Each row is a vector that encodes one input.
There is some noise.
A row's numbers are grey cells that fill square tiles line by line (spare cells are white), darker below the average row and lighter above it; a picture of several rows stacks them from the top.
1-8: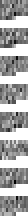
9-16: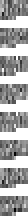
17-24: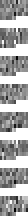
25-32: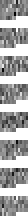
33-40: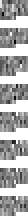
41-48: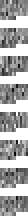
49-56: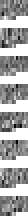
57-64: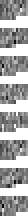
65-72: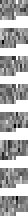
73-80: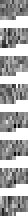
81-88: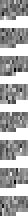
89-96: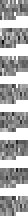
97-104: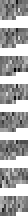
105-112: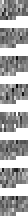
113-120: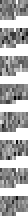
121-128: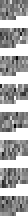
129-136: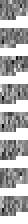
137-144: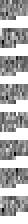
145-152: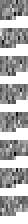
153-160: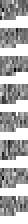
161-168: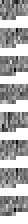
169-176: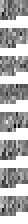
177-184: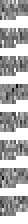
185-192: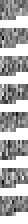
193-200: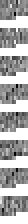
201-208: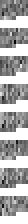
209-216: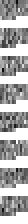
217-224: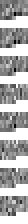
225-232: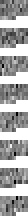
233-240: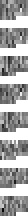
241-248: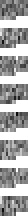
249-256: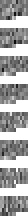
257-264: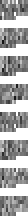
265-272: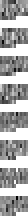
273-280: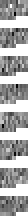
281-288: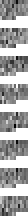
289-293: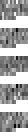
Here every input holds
either a point on an 18-point circle, or a point on a 4-point line, a point on a 6-point line and a true/false value.
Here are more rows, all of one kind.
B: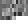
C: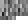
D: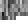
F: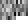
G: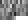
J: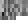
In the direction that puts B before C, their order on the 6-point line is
J, D, B, F, C, G.
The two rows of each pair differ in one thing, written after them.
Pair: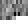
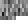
the true/false value
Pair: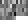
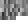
the true/false value
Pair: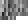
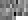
the true/false value
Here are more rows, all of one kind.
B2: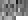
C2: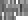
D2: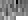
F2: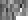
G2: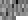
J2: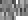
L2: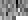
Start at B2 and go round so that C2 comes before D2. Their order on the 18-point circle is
B2, L2, G2, F2, C2, J2, D2.
